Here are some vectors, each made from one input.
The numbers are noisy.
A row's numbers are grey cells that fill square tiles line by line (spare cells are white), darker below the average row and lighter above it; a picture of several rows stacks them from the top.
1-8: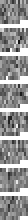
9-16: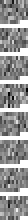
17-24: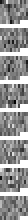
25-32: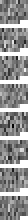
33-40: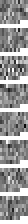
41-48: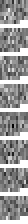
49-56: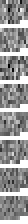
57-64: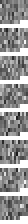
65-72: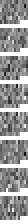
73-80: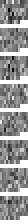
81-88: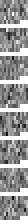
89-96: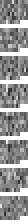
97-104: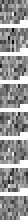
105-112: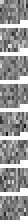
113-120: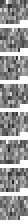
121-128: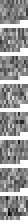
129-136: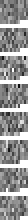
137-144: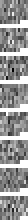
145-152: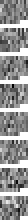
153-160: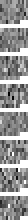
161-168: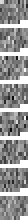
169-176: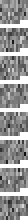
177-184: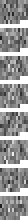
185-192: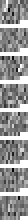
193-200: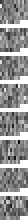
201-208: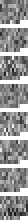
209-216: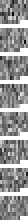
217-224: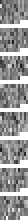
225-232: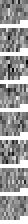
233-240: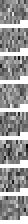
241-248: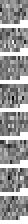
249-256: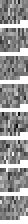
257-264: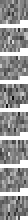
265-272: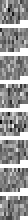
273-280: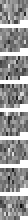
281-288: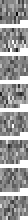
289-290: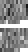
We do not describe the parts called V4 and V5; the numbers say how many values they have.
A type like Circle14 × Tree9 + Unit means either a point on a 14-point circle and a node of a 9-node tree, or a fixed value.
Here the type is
(Line8 + V4) × (Tree11 + V5).
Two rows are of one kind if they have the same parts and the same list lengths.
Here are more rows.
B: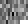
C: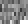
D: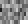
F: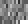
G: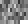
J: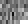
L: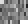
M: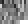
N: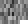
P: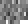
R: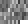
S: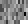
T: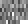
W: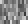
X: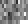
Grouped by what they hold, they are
B, N
C, D, L, S, T, W
F, G, R
J, M, P, X

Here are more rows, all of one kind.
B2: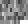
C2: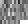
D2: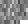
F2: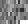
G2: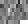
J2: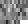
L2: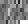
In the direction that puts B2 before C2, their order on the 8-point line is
B2, J2, D2, G2, C2, L2, F2.
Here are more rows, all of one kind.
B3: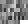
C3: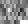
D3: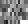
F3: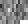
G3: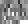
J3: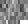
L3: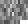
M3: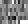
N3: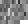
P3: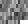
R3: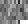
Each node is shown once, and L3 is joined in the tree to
C3 and D3.
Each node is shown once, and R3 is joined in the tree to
J3 and M3.
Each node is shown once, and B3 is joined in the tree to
F3.
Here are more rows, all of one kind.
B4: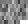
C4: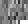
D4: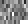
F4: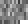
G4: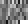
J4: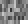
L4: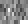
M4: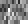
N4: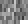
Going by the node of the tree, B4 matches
F4 and G4.
